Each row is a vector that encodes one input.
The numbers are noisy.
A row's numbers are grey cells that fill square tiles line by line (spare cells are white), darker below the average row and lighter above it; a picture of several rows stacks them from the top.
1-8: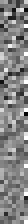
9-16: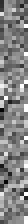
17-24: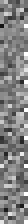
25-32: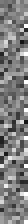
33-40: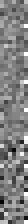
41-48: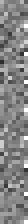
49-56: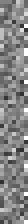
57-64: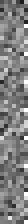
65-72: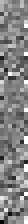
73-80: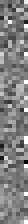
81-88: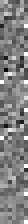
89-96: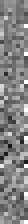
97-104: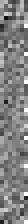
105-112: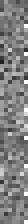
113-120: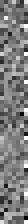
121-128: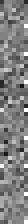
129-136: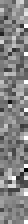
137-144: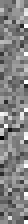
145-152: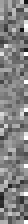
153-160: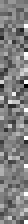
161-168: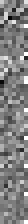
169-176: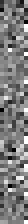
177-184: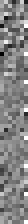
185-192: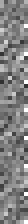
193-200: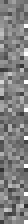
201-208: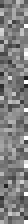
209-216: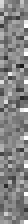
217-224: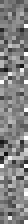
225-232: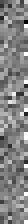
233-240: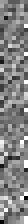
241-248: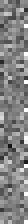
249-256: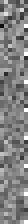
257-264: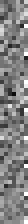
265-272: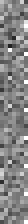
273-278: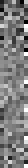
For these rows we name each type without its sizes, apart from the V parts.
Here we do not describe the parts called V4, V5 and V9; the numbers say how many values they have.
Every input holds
either two labels, or a true/false value and a value of V5, or a value of V4 and a value of V9.
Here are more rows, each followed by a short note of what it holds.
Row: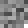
a value of V4 and a value of V9
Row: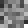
a true/false value and a value of V5
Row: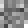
a value of V4 and a value of V9
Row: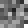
two labels
